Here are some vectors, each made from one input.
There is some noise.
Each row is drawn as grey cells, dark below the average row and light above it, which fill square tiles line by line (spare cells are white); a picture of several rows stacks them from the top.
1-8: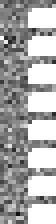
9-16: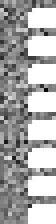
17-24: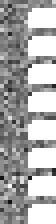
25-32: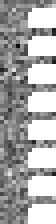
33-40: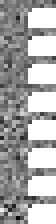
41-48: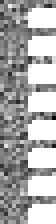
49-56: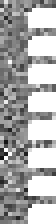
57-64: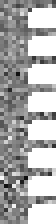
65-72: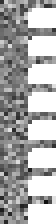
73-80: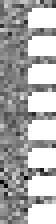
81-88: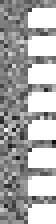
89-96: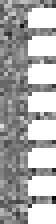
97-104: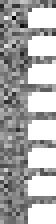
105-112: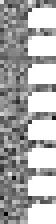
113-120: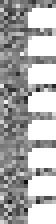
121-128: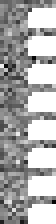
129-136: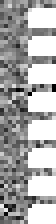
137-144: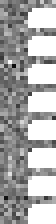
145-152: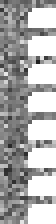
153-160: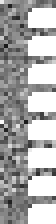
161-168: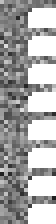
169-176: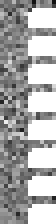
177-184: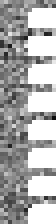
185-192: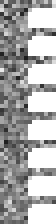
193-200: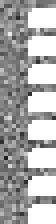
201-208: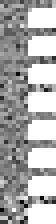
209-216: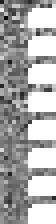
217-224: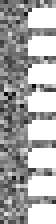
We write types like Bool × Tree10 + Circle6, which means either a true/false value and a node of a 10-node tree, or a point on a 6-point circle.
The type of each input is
Line6 × Tree9 + List2(Circle10).
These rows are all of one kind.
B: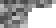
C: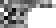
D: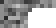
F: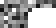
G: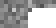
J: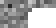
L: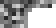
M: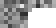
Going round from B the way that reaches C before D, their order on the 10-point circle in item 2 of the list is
B, G, L, C, M, F, D, J.
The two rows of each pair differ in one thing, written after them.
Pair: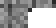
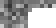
the place on the 10-point circle in item 1 of the list
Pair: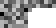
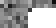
the place on the 10-point circle in item 2 of the list
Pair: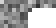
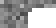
the place on the 10-point circle in item 1 of the list
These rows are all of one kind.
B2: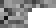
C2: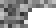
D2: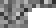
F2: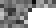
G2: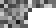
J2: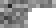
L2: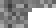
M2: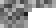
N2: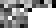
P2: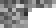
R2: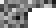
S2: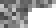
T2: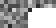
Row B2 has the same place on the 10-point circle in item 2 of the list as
F2, M2, P2 and R2.
